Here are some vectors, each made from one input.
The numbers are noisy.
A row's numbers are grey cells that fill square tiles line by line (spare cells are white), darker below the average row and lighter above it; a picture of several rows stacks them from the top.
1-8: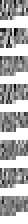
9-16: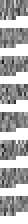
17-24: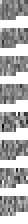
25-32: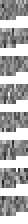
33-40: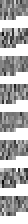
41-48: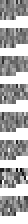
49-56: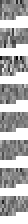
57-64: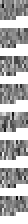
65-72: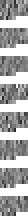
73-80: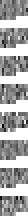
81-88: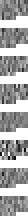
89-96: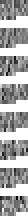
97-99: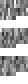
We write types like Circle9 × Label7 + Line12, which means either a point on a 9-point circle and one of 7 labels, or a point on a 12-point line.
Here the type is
Line7 + Line8.
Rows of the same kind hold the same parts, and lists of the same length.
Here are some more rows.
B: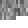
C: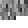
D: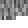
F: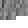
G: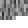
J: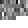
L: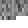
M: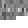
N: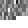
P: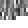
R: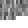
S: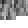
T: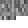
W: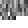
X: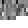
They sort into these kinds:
B, J, M, N, P, R
C, D, F, G, L, S, T, W, X

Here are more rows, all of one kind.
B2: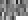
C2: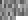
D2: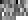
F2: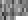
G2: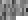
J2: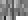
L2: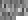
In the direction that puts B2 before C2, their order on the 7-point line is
L2, F2, B2, J2, C2, D2, G2.
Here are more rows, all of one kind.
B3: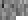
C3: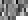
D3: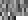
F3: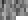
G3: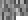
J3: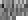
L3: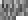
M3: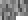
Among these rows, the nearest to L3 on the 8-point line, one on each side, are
C3 and F3.
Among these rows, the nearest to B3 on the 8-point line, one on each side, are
F3 and J3.
